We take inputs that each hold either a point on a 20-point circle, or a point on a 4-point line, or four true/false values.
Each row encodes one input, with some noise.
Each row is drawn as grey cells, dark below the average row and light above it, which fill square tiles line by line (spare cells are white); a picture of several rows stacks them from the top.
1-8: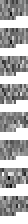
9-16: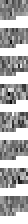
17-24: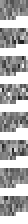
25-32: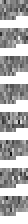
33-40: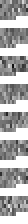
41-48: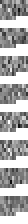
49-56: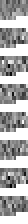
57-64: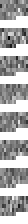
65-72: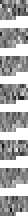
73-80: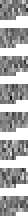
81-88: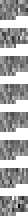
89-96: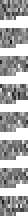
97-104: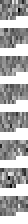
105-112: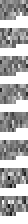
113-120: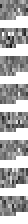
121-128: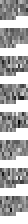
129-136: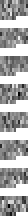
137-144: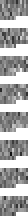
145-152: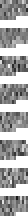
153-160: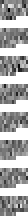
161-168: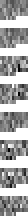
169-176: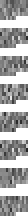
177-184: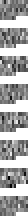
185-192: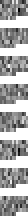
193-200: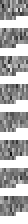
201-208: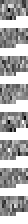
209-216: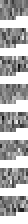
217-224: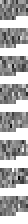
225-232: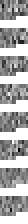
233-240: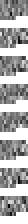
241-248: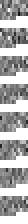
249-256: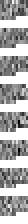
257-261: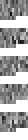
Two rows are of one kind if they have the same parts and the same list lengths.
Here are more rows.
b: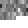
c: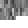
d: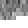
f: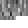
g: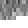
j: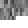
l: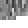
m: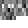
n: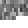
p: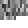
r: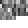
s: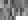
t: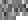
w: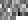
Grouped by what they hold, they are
b, c, d, f, g, j, l, n, s, t
m
p, r, w

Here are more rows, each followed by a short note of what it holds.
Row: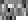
a point on a 4-point line
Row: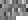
four true/false values
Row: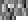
a point on a 4-point line
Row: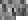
a point on a 20-point circle
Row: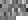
four true/false values
